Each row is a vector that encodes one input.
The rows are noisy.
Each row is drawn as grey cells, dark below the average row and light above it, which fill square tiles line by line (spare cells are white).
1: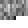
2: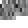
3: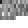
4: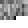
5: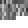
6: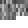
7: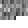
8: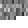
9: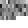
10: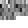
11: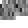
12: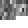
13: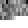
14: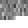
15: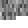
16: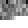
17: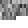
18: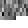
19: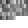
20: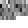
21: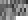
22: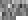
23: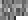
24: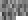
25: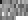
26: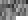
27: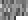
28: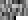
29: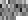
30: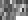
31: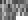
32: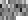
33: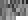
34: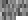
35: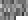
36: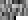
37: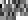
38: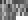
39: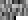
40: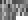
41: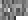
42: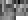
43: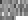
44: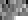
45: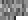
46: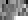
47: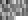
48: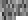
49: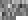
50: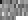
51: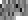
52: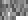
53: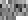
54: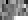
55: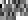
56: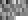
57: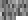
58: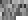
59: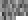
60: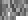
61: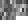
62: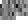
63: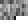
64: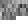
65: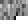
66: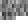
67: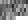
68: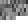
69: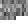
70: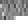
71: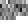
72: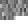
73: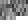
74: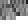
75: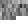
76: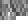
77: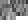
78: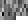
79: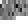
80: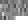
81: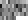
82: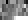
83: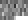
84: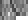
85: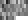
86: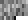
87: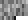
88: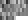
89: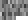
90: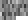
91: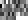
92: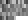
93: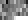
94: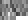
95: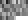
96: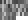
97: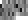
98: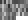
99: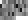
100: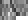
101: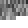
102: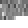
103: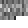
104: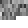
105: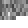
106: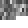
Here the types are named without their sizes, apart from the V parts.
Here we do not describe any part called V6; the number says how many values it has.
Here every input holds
a value of V6, together with a list of points on a circle.
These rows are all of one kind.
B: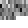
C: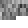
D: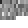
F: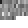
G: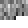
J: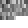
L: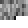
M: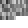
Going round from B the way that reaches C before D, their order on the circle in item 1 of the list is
B, C, F, L, D, M, G, J.
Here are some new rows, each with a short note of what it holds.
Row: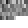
a value of V6, together with a list of one item
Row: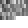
a value of V6, together with a list of one item
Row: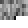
a value of V6, together with a list of one item
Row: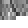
a value of V6, together with a list of one item
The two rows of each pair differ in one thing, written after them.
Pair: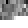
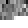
the place on the circle in item 2 of the list
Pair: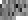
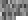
the value of V6
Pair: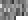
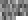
the value of V6
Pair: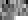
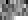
the place on the circle in item 1 of the list
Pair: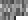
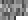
the place on the circle in item 2 of the list
